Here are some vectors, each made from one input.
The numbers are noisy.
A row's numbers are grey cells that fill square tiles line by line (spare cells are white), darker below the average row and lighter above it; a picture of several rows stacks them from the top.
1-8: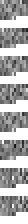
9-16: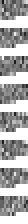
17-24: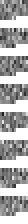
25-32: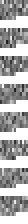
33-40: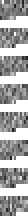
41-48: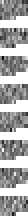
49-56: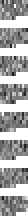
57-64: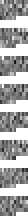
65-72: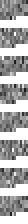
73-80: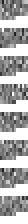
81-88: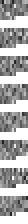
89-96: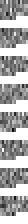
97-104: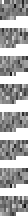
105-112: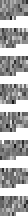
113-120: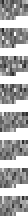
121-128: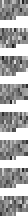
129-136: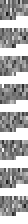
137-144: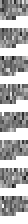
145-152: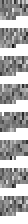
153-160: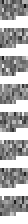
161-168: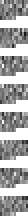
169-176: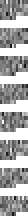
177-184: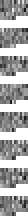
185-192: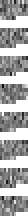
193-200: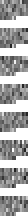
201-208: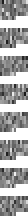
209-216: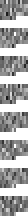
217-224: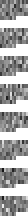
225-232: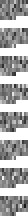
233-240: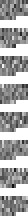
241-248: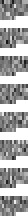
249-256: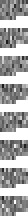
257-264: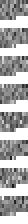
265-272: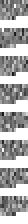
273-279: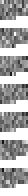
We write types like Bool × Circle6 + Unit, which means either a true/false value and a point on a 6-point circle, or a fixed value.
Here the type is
Label8 × Line6 + Line8.
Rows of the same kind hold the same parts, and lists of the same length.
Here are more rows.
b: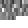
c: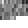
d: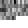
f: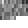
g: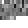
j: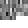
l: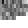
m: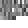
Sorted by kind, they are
b, d, l, m
c, f, g, j

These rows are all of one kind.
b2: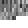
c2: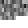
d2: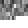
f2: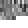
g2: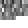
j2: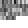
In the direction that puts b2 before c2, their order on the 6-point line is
j2, f2, b2, d2, g2, c2.
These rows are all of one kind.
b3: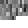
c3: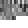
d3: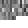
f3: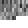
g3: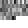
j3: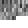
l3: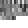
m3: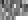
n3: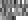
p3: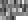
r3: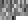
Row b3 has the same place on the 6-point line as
d3, f3, j3 and r3.
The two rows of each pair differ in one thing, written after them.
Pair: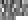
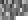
the label
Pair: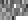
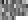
the place on the 6-point line
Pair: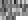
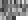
the label
